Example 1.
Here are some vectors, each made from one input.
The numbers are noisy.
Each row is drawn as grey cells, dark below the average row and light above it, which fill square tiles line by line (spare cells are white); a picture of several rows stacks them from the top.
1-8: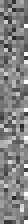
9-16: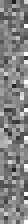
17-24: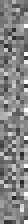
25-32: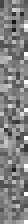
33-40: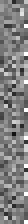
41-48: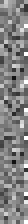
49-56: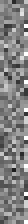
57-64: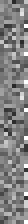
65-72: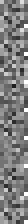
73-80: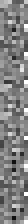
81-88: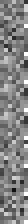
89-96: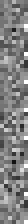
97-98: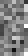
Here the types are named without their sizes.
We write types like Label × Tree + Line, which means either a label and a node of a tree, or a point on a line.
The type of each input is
Line.
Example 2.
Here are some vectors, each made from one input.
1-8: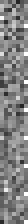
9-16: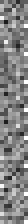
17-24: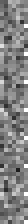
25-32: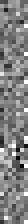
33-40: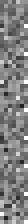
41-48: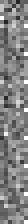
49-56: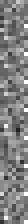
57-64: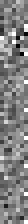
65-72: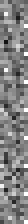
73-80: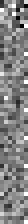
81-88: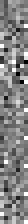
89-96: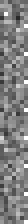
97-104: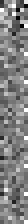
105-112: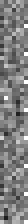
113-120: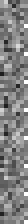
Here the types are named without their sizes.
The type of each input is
Bool × Bool × Bool × Bool + Unit.
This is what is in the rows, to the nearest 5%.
About 5% of them hold a fixed value. The rest hold four true/false values.
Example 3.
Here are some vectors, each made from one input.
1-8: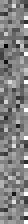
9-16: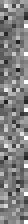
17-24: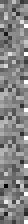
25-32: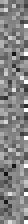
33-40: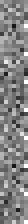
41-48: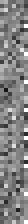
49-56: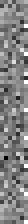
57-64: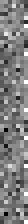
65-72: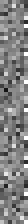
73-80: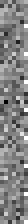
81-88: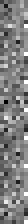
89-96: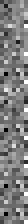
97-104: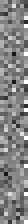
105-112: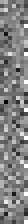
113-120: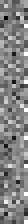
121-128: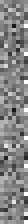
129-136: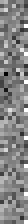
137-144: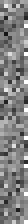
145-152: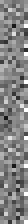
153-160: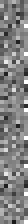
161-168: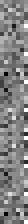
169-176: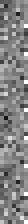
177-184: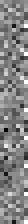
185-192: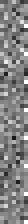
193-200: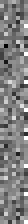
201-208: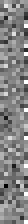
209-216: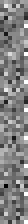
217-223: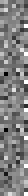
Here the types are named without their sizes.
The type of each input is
Line.
